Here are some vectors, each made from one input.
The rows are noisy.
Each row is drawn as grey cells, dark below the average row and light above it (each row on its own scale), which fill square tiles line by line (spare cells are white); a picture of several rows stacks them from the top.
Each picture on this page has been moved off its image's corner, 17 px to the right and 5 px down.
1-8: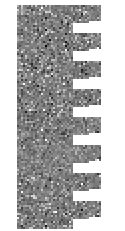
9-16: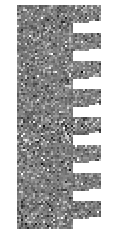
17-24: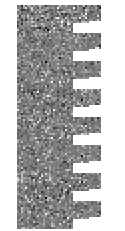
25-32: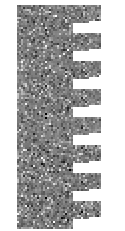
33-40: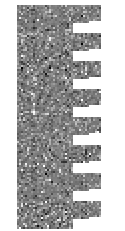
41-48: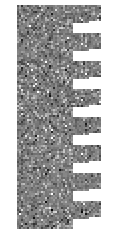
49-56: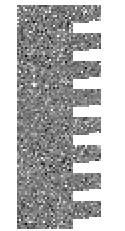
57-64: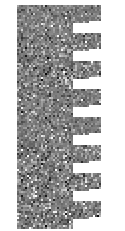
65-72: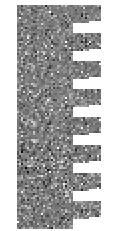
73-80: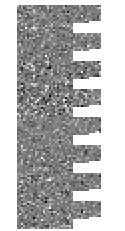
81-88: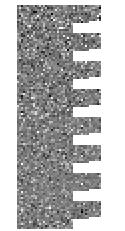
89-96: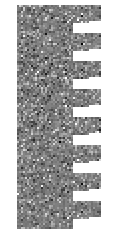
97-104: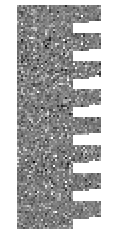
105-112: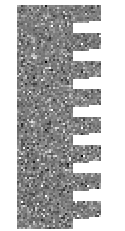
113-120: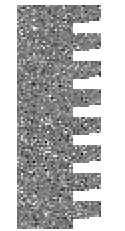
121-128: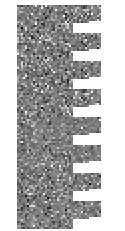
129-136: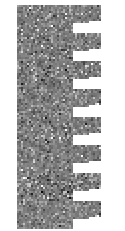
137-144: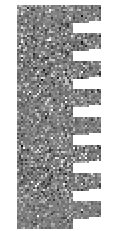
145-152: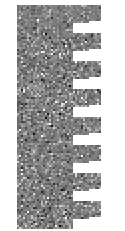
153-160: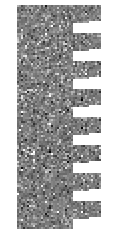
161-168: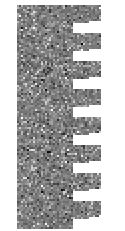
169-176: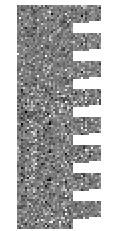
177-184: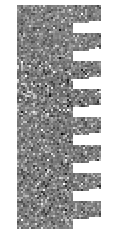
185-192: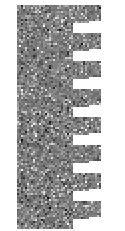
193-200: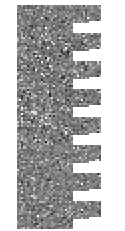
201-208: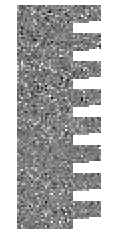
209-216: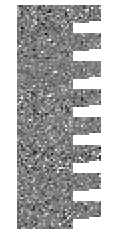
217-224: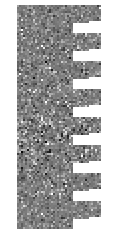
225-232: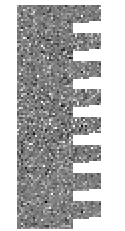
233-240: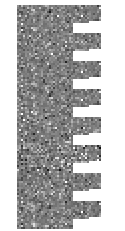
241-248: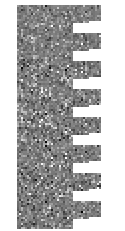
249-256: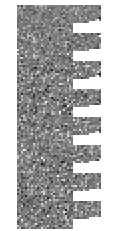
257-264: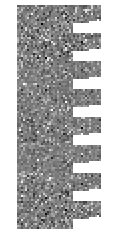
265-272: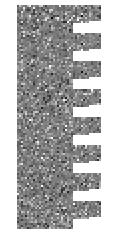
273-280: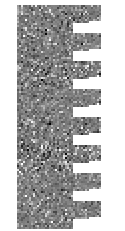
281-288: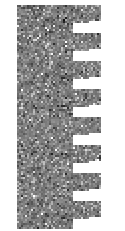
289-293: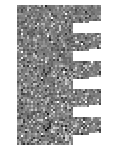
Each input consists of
a point on a 10-point circle, together with either three labels (each one of 5), or a point on a 10-point line.
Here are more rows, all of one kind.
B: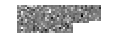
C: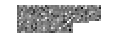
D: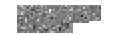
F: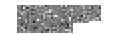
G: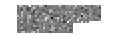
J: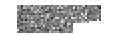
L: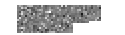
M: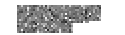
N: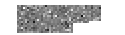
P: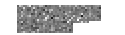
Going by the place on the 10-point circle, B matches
D and L.
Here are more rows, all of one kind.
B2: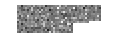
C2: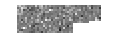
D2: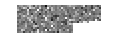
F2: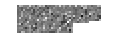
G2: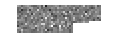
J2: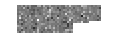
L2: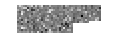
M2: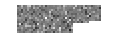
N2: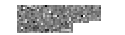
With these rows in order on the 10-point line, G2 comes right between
B2 and M2.
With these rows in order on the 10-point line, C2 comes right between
J2 and L2.
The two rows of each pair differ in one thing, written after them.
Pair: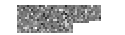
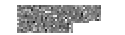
the place on the 10-point circle
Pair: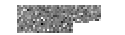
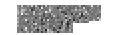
the place on the 10-point circle
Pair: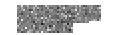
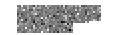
one of the three labels
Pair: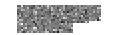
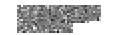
one of the three labels
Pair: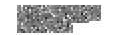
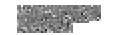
one of the three labels
